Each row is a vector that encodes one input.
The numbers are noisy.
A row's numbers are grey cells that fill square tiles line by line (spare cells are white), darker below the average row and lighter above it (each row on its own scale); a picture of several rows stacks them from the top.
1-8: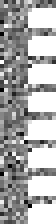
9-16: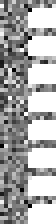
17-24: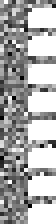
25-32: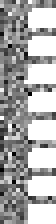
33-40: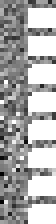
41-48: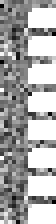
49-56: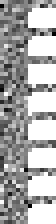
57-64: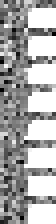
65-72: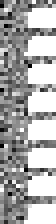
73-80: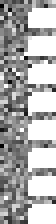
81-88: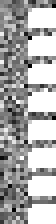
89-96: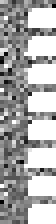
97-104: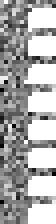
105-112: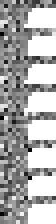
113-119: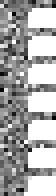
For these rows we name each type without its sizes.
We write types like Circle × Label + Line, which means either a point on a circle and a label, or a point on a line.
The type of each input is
(Bool × Bool × Bool + Unit) × Label.
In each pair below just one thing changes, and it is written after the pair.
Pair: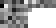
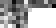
the label
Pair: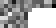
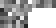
the label
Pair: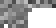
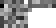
the label
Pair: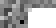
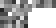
the label
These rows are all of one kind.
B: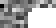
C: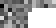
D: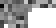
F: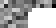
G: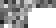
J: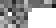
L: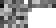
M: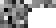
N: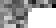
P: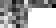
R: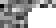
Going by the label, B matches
C, D and R.
